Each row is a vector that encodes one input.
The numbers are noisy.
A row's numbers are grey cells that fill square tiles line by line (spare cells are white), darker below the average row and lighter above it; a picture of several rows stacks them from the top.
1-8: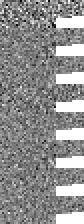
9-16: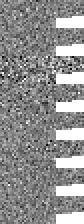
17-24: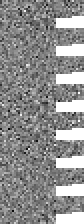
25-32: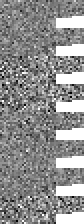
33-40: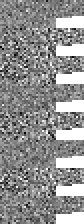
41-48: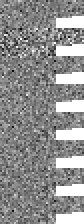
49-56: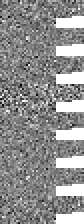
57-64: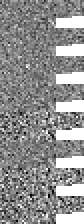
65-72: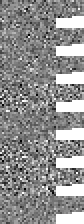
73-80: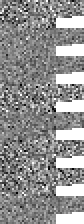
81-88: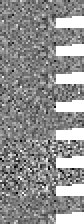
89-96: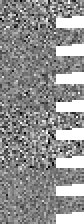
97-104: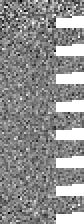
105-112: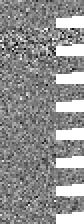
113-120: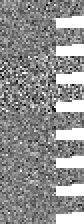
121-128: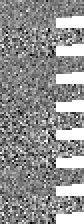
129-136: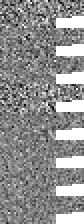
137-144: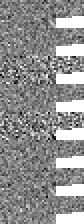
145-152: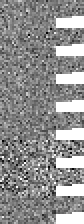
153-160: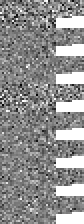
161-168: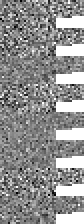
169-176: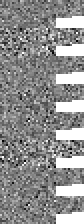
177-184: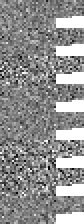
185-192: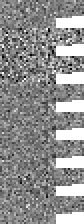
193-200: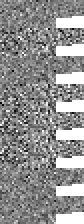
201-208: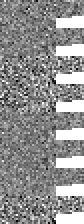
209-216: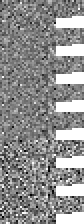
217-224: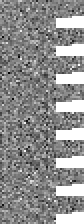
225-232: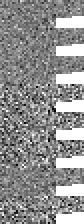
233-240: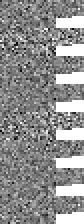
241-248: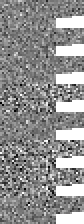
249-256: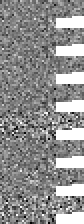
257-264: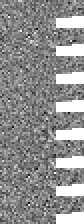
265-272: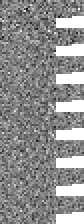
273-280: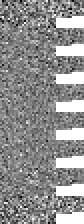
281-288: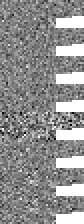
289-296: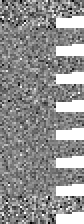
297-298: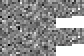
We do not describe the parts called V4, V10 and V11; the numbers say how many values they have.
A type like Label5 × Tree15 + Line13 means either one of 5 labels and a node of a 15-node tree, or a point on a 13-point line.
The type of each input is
Bool × (Line8 + Line9 × V4 × V11) + V10.
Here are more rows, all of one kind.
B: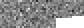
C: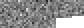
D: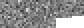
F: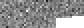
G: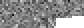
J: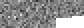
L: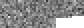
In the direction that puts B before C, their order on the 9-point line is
G, F, L, D, J, B, C.
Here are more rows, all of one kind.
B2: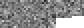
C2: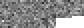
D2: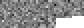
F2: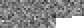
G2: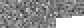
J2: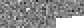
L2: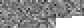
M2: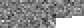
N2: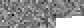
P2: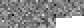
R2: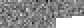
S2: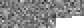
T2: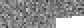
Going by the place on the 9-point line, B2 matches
C2, F2, M2 and R2.
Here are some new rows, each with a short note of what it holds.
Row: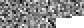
a value of V10
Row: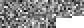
a value of V10
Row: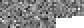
a point on an 8-point line and a true/false value
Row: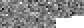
a point on an 8-point line and a true/false value
